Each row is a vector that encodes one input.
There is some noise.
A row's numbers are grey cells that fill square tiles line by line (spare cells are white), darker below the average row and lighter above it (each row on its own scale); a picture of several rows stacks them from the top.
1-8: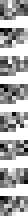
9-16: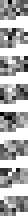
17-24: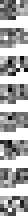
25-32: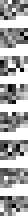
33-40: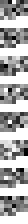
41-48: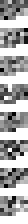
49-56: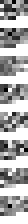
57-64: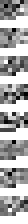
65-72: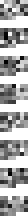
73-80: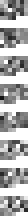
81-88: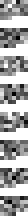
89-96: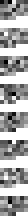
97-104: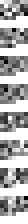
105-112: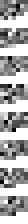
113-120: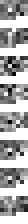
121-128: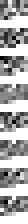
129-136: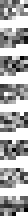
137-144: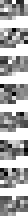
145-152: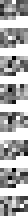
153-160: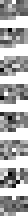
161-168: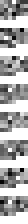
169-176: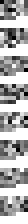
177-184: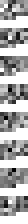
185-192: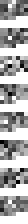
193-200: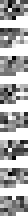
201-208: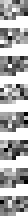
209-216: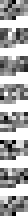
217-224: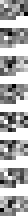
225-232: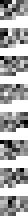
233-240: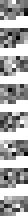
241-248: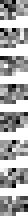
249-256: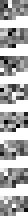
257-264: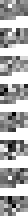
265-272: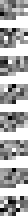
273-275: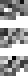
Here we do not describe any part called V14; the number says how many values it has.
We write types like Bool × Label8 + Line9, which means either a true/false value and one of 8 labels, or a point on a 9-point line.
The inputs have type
(Bool × Bool × Bool × Bool + Unit) × Line7 + Line9 × V14.
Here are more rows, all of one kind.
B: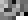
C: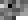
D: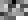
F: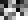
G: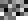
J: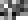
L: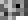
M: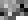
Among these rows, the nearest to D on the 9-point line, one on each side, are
C and G.
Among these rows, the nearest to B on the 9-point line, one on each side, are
C and F.
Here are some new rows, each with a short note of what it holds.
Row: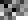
a point on a 7-point line and four true/false values
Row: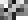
a point on a 7-point line
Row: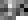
a point on a 9-point line and a value of V14
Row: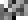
a point on a 7-point line
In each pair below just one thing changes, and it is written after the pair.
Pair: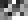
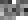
the place on the 7-point line
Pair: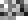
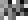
the place on the 7-point line
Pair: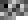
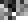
one of the four true/false values
